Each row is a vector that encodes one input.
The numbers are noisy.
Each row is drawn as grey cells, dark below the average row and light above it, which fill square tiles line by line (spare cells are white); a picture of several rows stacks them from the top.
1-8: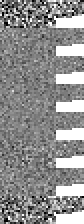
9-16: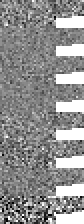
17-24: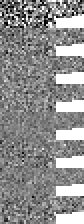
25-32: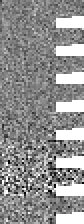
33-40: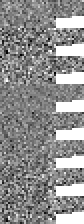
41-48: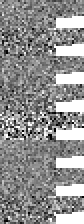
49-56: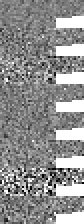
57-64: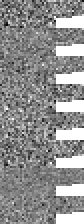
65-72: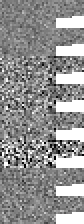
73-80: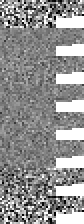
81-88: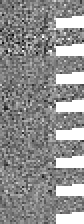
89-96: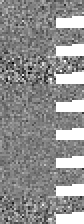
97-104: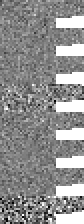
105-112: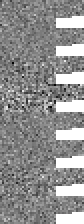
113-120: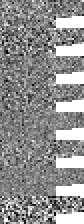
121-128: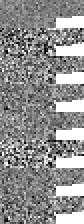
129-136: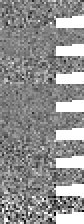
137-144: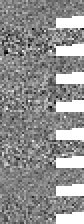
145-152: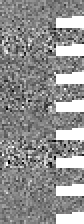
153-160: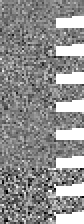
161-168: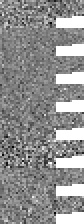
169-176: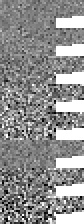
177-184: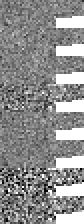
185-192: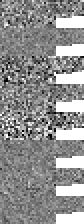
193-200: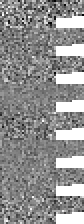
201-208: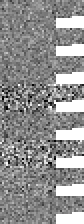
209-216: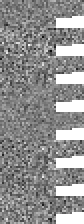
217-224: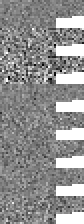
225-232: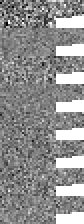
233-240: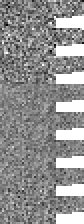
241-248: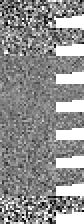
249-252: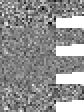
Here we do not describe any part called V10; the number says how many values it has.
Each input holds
a point on a 9-point line, together with either a point on a 9-point line and a node of a 7-node tree, or three values of V10.
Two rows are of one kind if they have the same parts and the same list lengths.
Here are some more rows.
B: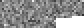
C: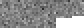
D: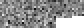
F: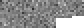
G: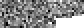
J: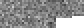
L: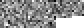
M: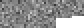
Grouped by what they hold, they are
B, F, L, M
C, D, G, J

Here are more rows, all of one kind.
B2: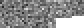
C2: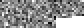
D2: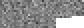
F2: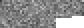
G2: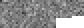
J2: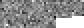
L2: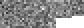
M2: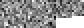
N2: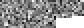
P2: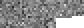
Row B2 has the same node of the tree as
C2, G2 and M2.
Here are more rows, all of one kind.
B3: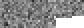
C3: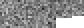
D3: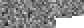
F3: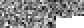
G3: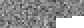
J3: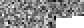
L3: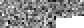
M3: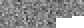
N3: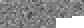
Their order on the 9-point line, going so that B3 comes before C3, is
L3, G3, J3, F3, D3, B3, M3, C3, N3.
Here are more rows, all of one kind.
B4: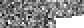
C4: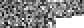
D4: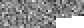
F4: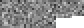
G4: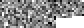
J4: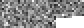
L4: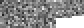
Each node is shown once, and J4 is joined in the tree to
C4.
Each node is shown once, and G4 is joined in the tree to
B4 and L4.
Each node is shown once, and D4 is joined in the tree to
B4 and F4.
